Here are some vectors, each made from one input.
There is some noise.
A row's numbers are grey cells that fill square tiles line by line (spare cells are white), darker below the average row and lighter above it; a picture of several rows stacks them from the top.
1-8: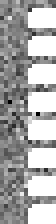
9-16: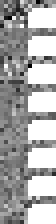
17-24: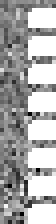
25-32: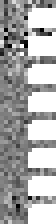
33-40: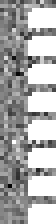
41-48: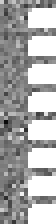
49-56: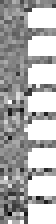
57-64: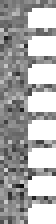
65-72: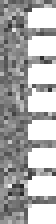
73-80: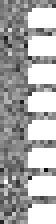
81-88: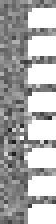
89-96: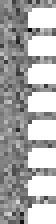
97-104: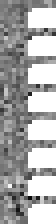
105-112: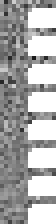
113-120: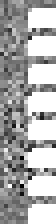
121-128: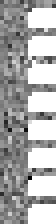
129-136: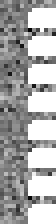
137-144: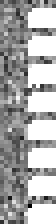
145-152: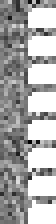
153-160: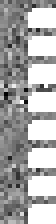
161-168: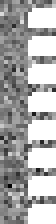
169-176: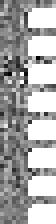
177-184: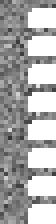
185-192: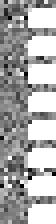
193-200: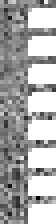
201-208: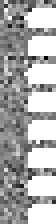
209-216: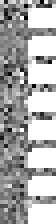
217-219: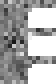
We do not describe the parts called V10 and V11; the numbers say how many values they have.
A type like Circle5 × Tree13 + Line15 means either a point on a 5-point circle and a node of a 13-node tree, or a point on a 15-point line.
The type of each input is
Line5 × (Line9 + V11) + V10.
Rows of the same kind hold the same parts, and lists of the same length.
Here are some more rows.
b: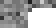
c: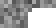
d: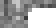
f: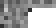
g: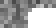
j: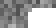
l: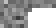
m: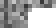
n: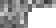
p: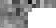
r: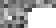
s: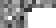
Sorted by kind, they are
b, c, d, p
f, n
g, j, l, m, r, s

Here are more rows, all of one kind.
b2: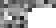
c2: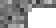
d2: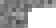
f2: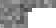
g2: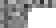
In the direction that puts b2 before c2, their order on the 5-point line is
g2, b2, d2, c2, f2.
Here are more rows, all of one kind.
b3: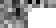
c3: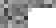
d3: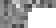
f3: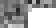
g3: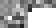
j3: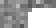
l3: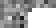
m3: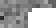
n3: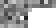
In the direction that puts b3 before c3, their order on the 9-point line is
f3, b3, d3, c3, l3, j3, m3, g3, n3.
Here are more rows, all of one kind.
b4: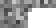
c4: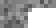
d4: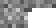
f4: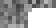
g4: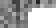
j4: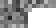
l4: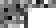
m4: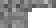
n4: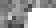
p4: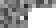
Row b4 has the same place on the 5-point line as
d4 and f4.
